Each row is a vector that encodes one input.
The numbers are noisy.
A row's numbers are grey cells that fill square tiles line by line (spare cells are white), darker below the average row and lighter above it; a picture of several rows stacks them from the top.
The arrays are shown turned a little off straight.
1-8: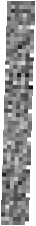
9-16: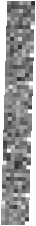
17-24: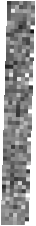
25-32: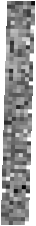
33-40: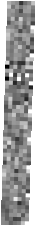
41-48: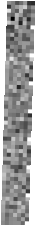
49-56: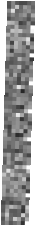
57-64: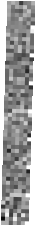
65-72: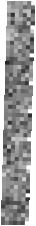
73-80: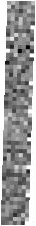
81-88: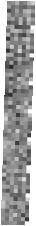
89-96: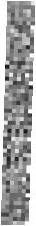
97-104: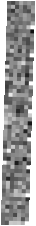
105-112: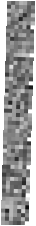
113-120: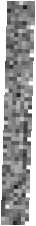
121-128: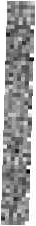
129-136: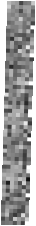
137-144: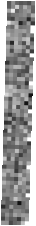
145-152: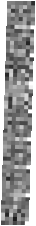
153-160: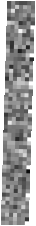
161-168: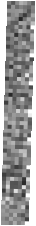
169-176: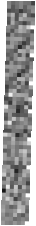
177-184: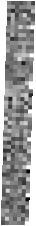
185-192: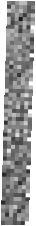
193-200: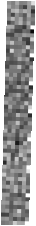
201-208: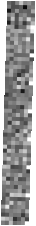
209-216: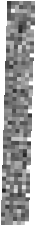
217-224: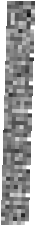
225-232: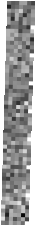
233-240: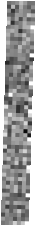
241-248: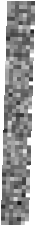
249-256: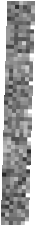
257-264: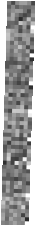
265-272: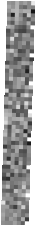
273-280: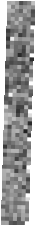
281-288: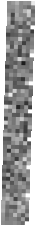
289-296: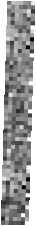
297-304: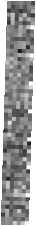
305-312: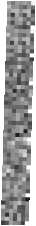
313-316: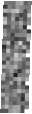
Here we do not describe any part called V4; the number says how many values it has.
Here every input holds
a true/false value, together with either a point on a 9-point line, or a list of up to two values of V4.
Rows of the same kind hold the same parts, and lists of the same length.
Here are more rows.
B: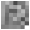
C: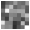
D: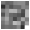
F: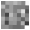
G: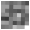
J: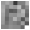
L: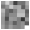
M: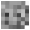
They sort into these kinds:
B, F, J, M
C
D, G
L

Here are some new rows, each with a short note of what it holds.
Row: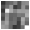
a true/false value, together with the empty list
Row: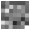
a true/false value, together with the empty list
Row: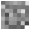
a true/false value, together with a list of one item
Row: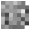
a true/false value, together with a list of one item
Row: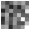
a point on a 9-point line and a true/false value
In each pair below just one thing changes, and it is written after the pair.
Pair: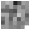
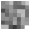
the true/false value
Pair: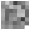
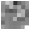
the value of V4 in item 2 of the list
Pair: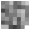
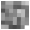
the value of V4 in item 2 of the list
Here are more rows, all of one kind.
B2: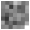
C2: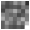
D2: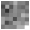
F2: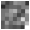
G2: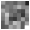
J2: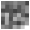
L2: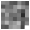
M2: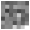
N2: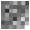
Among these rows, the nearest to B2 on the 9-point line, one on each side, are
J2 and M2.
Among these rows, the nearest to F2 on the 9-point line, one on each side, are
C2 and L2.
